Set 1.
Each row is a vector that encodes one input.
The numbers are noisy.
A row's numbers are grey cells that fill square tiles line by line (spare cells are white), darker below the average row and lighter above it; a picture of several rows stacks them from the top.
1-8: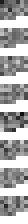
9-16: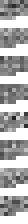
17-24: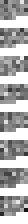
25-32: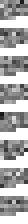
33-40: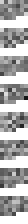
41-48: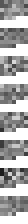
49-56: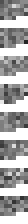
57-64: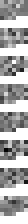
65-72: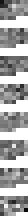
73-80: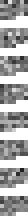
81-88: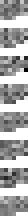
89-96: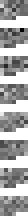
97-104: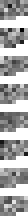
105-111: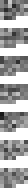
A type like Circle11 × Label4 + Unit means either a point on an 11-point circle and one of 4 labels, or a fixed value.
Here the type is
(Bool × Bool × Bool × Bool + Tree11) × Tree11.
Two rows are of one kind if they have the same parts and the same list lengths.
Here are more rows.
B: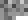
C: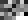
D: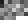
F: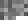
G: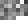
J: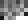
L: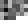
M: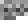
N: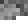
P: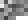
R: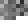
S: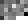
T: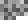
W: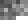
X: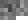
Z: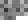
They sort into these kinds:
B, C, G, L, M, P, T, Z
D, F, J, N, R, S, W, X

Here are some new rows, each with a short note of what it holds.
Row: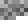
a node of each of two 11-node trees
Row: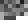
a node of an 11-node tree and four true/false values
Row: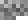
a node of each of two 11-node trees
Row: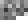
a node of each of two 11-node trees
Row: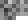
a node of each of two 11-node trees
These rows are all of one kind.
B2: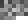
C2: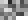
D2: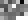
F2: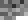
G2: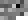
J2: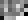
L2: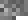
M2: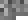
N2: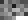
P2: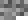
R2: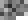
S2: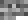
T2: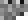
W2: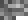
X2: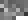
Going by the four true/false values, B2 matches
C2, F2, N2 and T2.
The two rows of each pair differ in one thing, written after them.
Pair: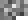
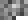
the node of the tree
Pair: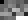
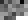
one of the four true/false values
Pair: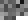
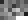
one of the four true/false values
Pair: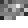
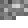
the node of the tree
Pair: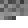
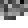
one of the four true/false values
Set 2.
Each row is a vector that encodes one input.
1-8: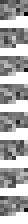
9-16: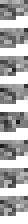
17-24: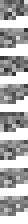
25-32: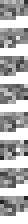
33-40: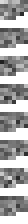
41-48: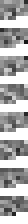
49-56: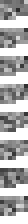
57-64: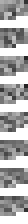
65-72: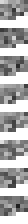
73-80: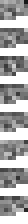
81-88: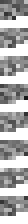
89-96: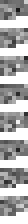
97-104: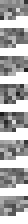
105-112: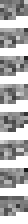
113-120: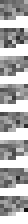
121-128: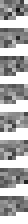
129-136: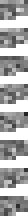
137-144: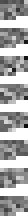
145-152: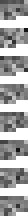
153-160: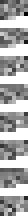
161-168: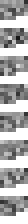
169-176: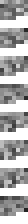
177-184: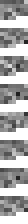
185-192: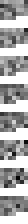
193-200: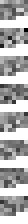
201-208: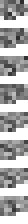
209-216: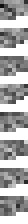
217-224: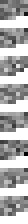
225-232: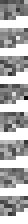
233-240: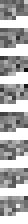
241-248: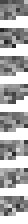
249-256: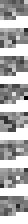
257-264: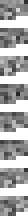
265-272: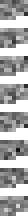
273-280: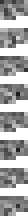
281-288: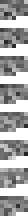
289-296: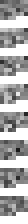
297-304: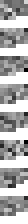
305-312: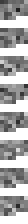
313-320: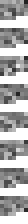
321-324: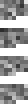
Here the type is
Bool × Bool × Bool + Tree10 × Tree10 + Unit.
